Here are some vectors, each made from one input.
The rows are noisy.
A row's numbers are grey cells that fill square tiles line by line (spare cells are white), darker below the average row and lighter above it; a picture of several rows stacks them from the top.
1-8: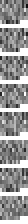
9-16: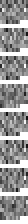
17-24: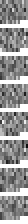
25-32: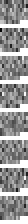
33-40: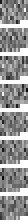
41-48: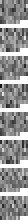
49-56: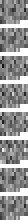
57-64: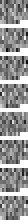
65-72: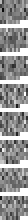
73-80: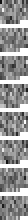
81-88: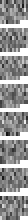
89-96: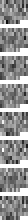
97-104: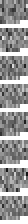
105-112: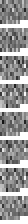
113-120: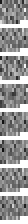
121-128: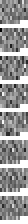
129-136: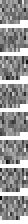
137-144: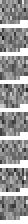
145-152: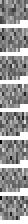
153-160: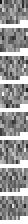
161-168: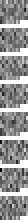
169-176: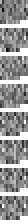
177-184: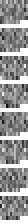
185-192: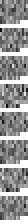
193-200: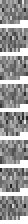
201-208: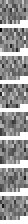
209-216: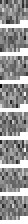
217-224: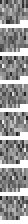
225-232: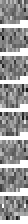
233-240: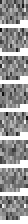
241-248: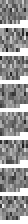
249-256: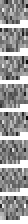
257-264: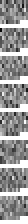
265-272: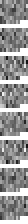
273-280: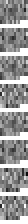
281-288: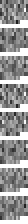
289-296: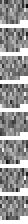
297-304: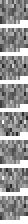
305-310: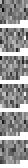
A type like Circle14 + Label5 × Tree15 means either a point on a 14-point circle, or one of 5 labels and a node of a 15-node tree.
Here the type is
Bool × Tree10 + Line9 × Line13.
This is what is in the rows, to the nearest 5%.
About 45% of them hold a point on a 9-point line and a point on a 13-point line. The rest hold a node of a 10-node tree and a true/false value.
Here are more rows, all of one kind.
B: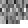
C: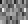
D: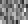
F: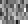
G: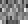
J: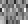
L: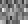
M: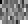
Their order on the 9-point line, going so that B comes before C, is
B, J, F, M, G, L, D, C.
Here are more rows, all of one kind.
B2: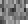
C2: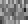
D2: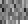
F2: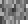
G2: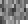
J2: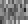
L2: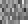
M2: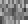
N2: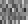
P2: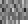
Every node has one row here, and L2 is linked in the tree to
C2.
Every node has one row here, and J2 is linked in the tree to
N2 and P2.
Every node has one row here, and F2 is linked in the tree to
G2.
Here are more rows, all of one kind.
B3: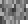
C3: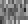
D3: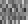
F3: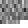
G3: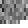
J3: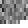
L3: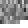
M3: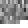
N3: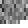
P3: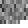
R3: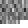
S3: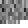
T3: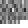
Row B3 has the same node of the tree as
G3, J3, N3 and P3.
